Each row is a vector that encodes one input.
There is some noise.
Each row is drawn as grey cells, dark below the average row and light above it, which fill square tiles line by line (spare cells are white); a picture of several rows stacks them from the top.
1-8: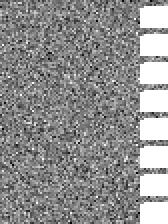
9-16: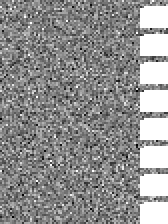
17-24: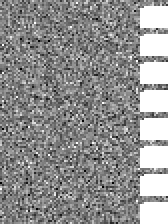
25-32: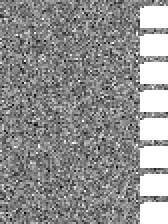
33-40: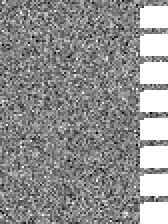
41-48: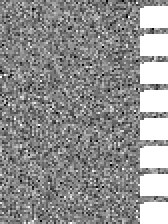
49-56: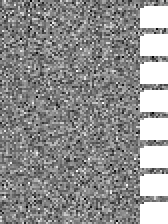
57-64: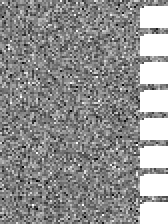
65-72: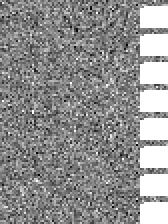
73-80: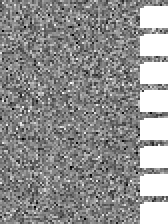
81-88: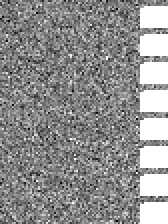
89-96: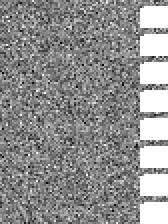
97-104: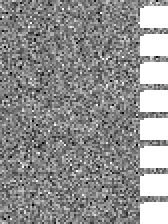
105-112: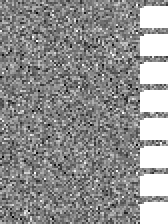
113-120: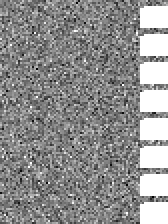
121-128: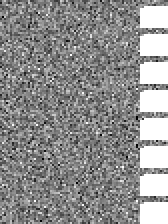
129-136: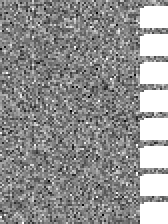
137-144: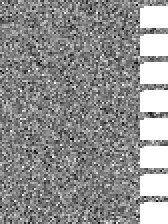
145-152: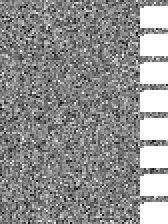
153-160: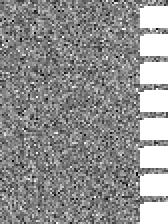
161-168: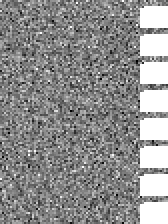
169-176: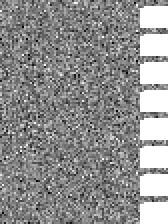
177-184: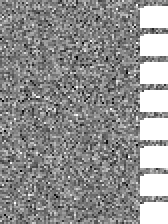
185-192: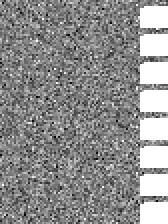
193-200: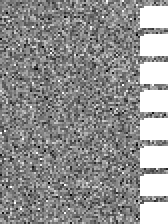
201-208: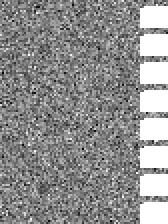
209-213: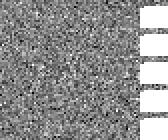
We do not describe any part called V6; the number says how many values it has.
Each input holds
a point on a 7-point line, a true/false value and a value of V6, together with either one of 8 labels, or a point on a 7-point line.
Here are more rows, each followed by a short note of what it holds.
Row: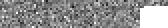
one of 8 labels, a point on a 7-point line, a true/false value and a value of V6
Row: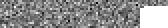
one of 8 labels, a point on a 7-point line, a true/false value and a value of V6
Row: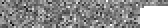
a point on each of two 7-point lines, a true/false value and a value of V6
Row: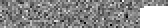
one of 8 labels, a point on a 7-point line, a true/false value and a value of V6
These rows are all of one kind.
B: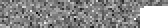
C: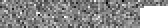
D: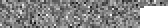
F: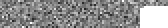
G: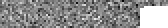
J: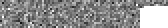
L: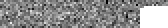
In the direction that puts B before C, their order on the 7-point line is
F, L, B, J, G, C, D.
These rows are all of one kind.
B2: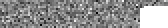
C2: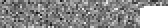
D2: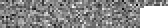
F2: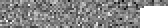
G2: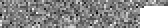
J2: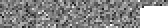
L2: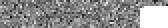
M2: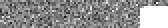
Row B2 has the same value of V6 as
F2 and G2.
